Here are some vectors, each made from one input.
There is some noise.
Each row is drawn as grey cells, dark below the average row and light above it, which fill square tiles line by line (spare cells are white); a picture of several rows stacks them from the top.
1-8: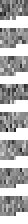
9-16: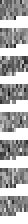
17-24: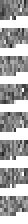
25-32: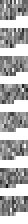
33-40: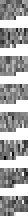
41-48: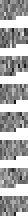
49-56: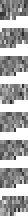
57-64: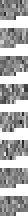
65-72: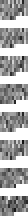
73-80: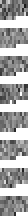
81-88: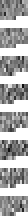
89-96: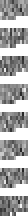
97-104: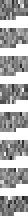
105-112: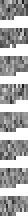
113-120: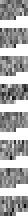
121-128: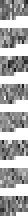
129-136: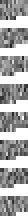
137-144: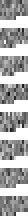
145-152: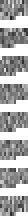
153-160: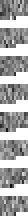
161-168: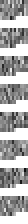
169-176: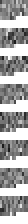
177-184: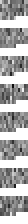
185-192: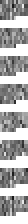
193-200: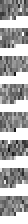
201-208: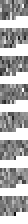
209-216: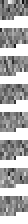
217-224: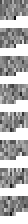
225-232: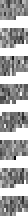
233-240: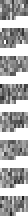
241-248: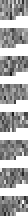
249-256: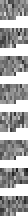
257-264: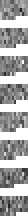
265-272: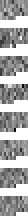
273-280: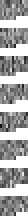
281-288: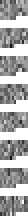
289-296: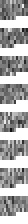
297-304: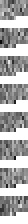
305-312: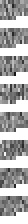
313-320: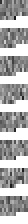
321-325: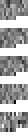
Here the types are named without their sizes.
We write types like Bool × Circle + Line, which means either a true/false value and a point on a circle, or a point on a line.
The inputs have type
(Circle × Tree + List(Line)) × Tree.
